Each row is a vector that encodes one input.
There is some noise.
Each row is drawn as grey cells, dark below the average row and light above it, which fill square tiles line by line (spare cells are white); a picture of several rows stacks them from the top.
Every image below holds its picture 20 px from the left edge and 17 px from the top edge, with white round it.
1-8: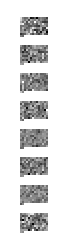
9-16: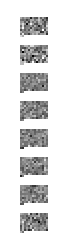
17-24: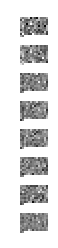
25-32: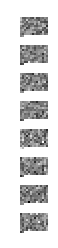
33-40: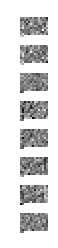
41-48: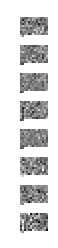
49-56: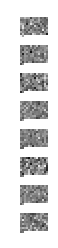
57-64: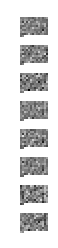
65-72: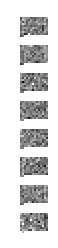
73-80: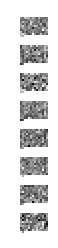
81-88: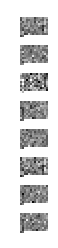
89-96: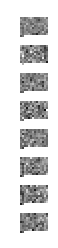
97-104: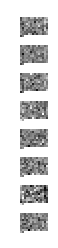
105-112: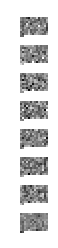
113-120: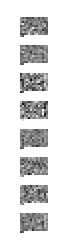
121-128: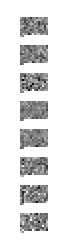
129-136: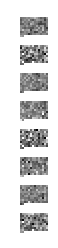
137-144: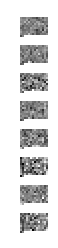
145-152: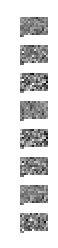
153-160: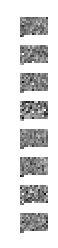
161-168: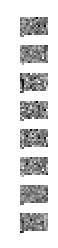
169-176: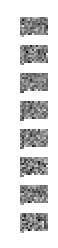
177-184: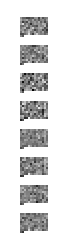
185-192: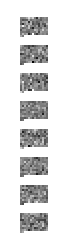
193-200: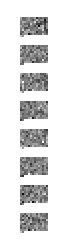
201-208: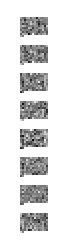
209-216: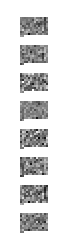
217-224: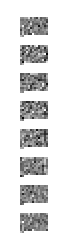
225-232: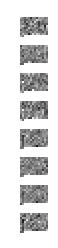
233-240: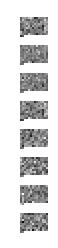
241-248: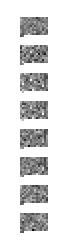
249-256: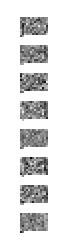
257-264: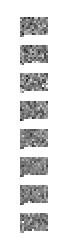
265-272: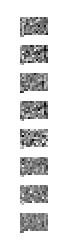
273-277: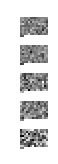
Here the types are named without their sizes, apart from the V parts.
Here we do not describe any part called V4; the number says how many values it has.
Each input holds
a point on a line, together with either a point on each of three lines, or a value of V4.
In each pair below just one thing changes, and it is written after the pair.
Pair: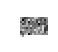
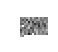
the place on the line
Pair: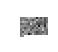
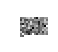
the value of V4
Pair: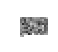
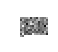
the place on the line
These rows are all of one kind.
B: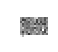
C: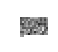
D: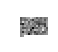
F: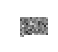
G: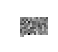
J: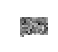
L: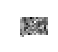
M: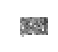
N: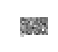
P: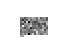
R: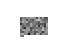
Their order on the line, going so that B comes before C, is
P, G, R, L, B, C, J, F, M, N, D.
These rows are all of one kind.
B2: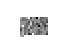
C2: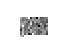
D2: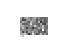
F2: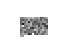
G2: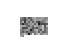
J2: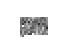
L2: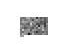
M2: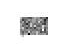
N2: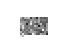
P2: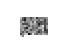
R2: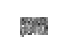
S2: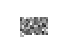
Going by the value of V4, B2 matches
C2, F2, J2 and R2.
